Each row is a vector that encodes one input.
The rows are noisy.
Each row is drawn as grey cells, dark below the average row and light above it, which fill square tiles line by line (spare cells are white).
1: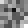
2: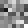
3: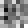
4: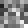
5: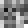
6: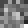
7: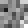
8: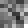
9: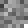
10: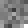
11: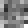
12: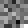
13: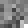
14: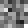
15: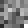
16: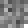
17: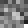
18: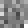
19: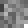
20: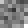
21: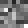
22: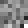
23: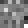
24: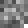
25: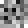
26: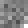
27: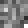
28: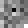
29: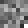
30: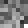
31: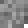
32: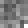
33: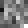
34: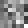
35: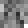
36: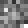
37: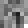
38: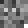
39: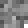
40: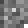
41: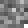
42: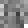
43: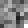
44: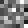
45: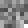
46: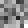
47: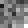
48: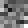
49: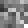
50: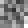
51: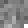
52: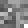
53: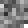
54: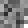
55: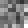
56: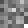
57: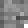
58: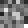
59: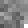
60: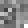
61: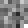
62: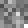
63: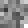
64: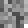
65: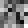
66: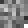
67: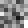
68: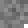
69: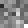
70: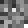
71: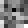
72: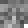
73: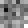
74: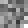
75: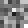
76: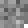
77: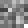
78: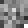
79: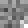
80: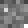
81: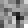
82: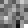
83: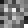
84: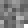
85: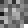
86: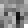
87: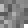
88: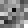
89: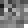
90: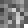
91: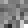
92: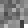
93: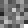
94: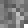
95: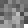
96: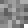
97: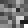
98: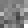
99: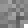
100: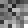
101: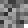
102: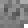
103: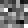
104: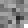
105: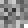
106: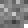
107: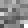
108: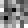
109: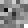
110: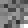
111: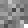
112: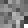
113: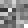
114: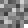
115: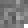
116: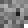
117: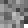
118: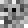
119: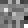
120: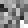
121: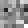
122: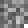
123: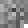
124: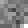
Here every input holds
either a point on a 6-point line, or a list of up to two points on a 5-point line.
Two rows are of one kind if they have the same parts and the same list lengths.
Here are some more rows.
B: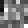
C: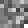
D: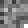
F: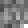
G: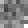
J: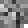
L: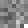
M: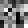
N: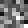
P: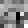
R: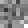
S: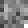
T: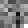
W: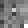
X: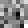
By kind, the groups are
B
C, F, G, W, X
D, J, P
L, M, N, R, S, T

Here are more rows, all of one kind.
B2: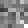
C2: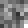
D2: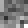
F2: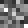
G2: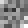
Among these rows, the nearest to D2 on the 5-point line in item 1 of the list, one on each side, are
C2 and G2.
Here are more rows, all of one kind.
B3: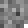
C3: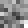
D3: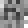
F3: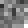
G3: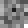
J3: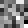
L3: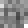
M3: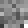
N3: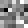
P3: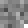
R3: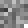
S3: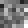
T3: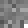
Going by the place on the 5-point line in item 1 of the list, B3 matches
J3 and R3.
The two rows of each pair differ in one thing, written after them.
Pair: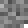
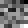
the place on the 5-point line in item 2 of the list
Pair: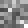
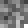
the place on the 5-point line in item 1 of the list
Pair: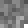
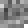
the place on the 5-point line in item 2 of the list
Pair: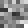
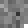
the place on the 5-point line in item 1 of the list
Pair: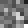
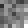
the place on the 5-point line in item 1 of the list
